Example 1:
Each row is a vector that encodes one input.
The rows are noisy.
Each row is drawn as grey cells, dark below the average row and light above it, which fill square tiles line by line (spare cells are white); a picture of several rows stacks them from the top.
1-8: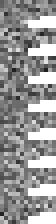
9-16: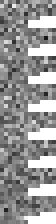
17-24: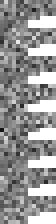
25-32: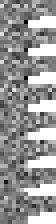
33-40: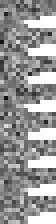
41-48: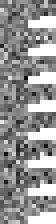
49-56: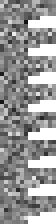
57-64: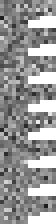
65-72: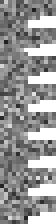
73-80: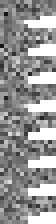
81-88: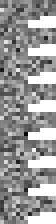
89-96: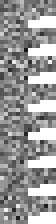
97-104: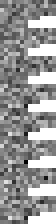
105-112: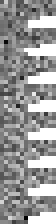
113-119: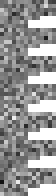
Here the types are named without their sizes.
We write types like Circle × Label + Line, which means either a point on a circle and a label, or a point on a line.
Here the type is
Circle.
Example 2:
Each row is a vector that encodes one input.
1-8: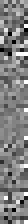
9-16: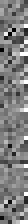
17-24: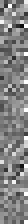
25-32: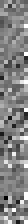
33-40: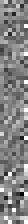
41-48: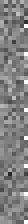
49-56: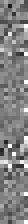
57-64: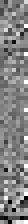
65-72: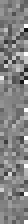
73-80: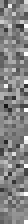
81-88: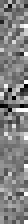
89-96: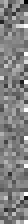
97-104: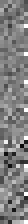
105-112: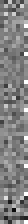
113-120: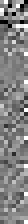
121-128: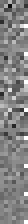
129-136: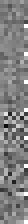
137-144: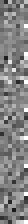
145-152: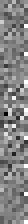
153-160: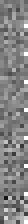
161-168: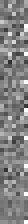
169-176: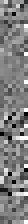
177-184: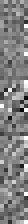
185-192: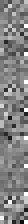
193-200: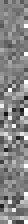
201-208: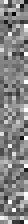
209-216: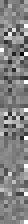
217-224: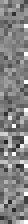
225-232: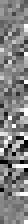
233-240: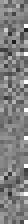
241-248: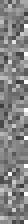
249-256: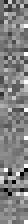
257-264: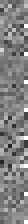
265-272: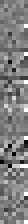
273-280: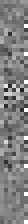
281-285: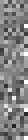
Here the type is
Label10.
